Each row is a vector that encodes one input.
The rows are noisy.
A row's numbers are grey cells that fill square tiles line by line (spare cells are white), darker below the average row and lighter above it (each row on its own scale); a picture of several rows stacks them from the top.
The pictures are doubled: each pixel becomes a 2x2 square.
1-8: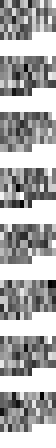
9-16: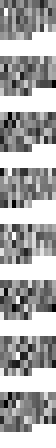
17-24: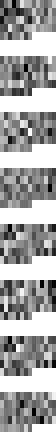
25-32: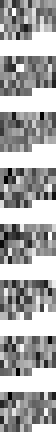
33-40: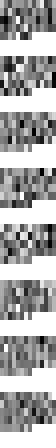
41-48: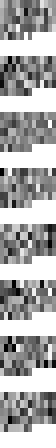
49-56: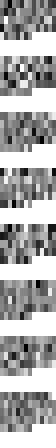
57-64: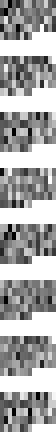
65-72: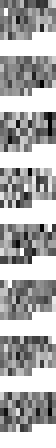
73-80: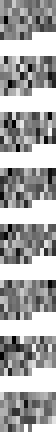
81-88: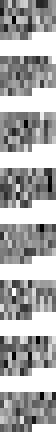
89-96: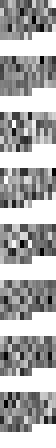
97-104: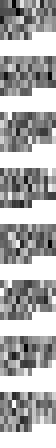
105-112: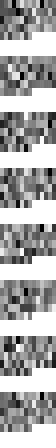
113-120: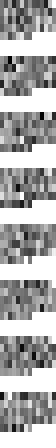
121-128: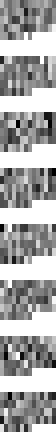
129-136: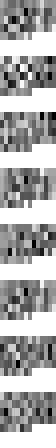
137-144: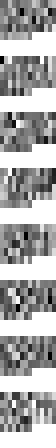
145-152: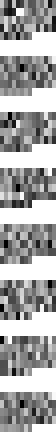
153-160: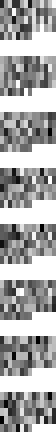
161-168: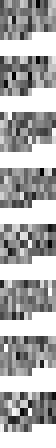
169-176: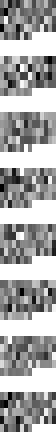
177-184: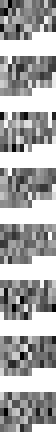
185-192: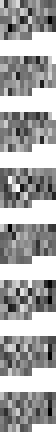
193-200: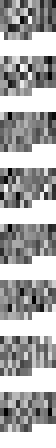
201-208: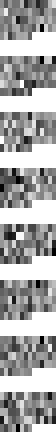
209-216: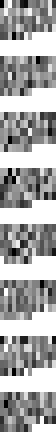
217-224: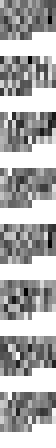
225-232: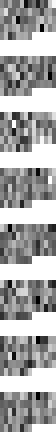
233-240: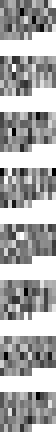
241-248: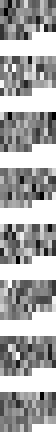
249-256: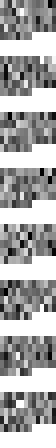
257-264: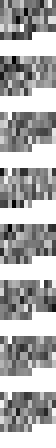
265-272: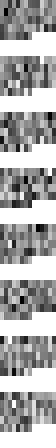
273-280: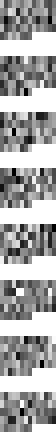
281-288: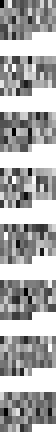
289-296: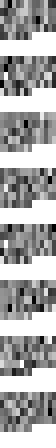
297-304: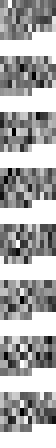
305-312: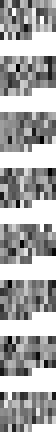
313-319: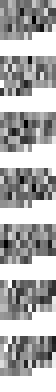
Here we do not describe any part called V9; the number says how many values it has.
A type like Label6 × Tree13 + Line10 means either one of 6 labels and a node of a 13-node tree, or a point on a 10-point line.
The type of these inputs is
Bool × Circle6 + V9.
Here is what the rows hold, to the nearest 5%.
About 45% of them hold a point on a 6-point circle and a true/false value. The rest hold a value of V9.
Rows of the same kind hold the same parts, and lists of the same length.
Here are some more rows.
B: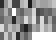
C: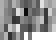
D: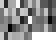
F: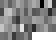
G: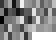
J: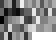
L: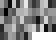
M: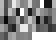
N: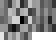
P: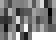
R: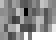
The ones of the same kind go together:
B, C, F, G, J, R
D, L, M, N, P

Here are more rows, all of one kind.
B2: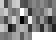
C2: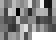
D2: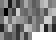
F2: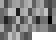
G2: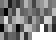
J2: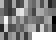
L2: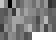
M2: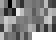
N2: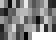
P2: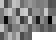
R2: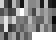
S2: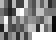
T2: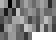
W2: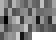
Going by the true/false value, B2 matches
C2, F2, P2 and W2.
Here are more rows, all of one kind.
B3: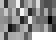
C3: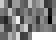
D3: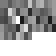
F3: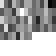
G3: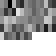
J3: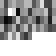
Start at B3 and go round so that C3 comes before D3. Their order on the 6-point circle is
B3, F3, J3, C3, D3, G3.
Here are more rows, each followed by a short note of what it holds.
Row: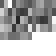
a value of V9
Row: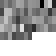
a value of V9
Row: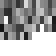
a point on a 6-point circle and a true/false value
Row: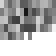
a value of V9
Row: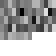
a value of V9
